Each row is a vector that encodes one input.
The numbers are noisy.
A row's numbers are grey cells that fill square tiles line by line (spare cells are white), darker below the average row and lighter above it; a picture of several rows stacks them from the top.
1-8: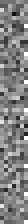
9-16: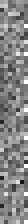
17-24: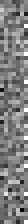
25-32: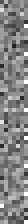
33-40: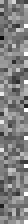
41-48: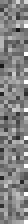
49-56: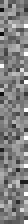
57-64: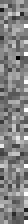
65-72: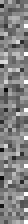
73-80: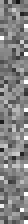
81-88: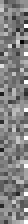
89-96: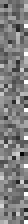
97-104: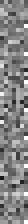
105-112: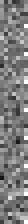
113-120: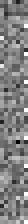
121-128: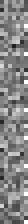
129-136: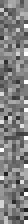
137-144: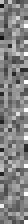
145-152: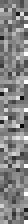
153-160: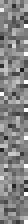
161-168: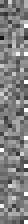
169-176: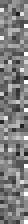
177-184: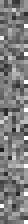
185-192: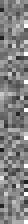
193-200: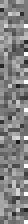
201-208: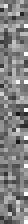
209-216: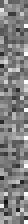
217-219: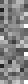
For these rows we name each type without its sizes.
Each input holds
a point on a line, together with either a point on a circle and a true/false value, or a fixed value.
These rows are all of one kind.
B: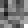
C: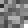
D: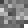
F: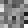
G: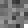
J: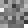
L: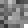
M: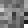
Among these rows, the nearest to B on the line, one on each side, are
C and G.
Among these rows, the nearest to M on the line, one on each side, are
F and G.
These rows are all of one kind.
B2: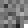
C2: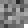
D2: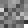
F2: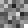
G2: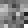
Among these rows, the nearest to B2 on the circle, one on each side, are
C2 and G2.
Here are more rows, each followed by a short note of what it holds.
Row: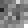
a point on a line
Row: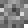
a point on a circle, a point on a line and a true/false value
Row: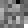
a point on a circle, a point on a line and a true/false value
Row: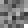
a point on a circle, a point on a line and a true/false value
